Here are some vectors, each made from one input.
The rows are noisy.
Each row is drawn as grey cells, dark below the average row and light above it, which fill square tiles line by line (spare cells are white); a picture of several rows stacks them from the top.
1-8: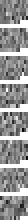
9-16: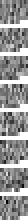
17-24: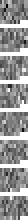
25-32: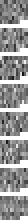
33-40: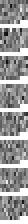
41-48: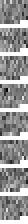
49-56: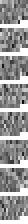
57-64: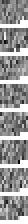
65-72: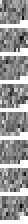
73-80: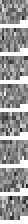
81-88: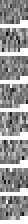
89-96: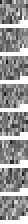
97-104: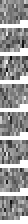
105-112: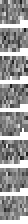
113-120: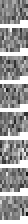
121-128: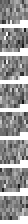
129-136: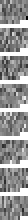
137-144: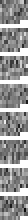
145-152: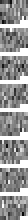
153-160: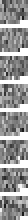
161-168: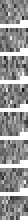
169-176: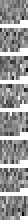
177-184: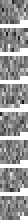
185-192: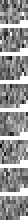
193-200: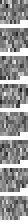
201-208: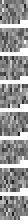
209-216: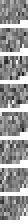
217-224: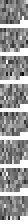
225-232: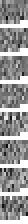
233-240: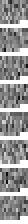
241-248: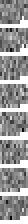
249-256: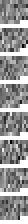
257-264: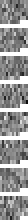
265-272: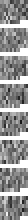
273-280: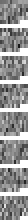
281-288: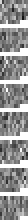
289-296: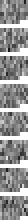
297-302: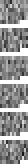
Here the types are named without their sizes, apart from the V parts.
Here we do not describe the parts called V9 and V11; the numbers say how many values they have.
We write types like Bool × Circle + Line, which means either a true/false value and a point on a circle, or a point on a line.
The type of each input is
Label × (Line + V9) × V11.
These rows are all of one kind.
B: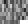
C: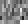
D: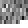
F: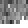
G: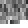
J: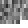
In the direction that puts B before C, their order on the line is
D, G, F, J, B, C.
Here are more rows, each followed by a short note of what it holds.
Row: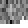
a label, a point on a line and a value of V11
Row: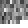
a label, a value of V9 and a value of V11
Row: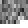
a label, a value of V9 and a value of V11
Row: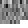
a label, a point on a line and a value of V11
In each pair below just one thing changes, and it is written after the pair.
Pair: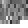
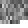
the value of V11
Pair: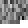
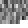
the place on the line
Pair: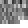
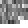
the place on the line
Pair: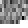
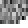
the place on the line
